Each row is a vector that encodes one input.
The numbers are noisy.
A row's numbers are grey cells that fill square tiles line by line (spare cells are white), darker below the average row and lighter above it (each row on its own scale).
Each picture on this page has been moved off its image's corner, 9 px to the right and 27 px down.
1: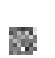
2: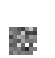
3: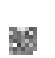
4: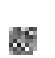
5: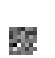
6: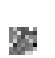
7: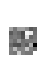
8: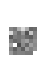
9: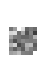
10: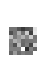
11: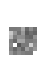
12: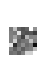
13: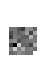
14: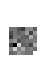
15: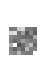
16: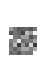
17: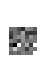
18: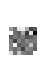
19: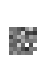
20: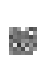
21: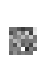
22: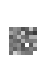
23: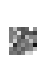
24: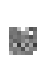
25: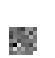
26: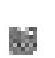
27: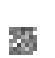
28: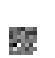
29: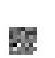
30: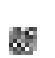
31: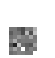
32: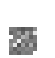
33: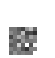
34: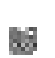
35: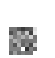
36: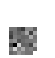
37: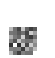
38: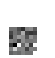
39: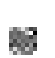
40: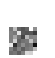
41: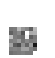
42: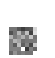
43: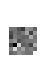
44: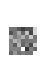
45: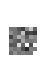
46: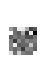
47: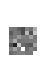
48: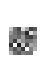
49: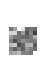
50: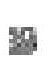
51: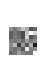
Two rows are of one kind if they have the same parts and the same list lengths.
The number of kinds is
3.
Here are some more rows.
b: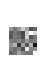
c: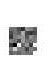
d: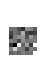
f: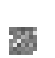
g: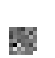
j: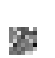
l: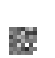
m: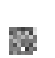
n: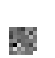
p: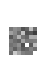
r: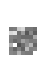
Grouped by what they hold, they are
b, f, r
c, d, g, l, m, n, p
j

